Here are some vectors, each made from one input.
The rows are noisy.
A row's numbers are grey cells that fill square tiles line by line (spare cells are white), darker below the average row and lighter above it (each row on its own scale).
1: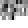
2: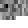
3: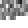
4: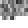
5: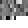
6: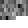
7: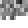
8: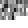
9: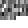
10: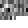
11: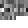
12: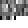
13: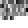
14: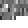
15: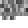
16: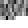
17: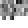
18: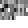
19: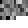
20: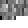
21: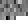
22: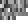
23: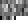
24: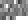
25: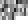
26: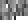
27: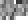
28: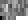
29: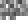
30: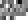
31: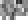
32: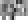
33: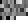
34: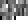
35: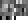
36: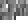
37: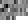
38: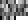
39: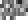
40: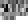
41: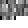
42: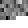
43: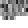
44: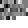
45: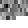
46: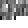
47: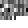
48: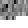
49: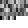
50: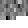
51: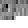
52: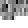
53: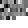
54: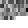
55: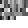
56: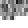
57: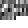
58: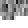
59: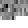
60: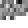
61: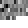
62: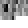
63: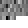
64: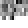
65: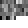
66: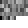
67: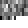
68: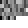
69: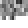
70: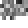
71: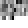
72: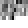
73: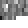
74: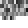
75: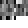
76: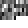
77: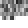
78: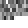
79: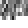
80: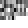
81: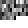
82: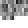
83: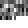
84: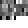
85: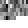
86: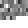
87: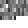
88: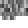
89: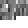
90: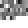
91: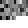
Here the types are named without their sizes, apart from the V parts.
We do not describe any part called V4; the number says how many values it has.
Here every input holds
a list of items, each a true/false value and a value of V4.
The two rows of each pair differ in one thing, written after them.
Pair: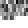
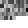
the true/false value in item 2 of the list
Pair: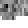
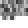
the value of V4 in item 2 of the list
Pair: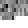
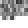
the true/false value in item 1 of the list
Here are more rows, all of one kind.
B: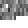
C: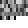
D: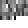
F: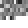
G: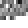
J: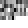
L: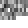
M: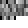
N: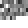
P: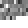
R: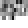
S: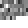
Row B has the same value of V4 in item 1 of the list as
G, J and R.
